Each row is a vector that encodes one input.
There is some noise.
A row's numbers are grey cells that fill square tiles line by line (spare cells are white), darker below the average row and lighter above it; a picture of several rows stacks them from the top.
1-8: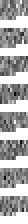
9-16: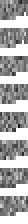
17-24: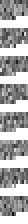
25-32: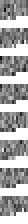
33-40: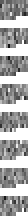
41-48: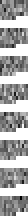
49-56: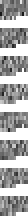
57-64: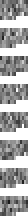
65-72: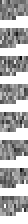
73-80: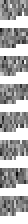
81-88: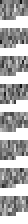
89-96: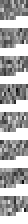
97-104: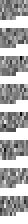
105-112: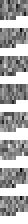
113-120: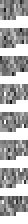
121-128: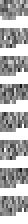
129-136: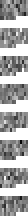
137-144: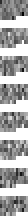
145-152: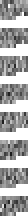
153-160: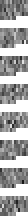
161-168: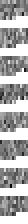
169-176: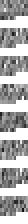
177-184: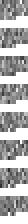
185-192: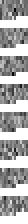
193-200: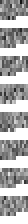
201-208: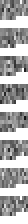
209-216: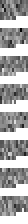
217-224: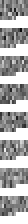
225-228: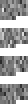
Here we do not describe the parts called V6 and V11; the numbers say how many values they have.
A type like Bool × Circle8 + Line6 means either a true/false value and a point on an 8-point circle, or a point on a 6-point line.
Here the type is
Label5 × (Line5 + V11) × V6.
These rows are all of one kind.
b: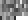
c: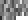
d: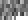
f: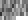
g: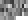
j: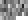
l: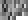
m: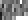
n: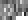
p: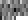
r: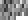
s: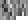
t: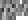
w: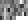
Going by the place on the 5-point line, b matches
c, t and w.
